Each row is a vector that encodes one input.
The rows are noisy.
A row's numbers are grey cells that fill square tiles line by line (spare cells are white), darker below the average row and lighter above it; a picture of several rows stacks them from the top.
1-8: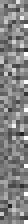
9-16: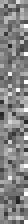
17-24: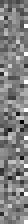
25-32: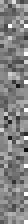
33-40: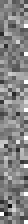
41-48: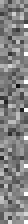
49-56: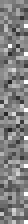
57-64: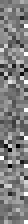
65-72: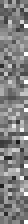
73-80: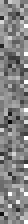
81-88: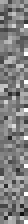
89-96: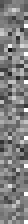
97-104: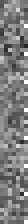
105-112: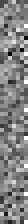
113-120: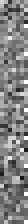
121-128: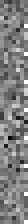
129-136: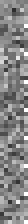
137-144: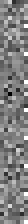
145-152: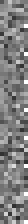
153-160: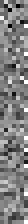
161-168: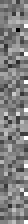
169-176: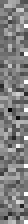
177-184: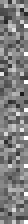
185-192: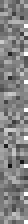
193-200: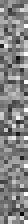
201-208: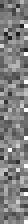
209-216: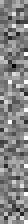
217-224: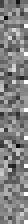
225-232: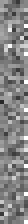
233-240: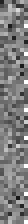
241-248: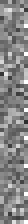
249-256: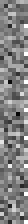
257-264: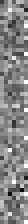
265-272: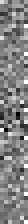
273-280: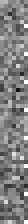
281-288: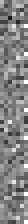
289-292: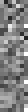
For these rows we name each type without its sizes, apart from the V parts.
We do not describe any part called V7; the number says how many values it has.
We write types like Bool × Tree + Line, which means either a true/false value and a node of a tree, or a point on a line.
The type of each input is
Bool × Line × List(V7).
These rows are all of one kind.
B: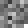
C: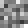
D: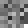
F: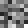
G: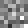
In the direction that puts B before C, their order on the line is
F, G, B, C, D.
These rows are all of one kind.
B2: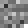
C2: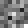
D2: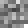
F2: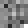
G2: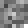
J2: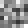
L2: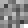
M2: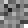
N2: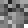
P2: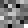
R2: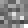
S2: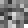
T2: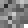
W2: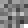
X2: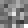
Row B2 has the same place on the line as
L2, N2, P2 and T2.
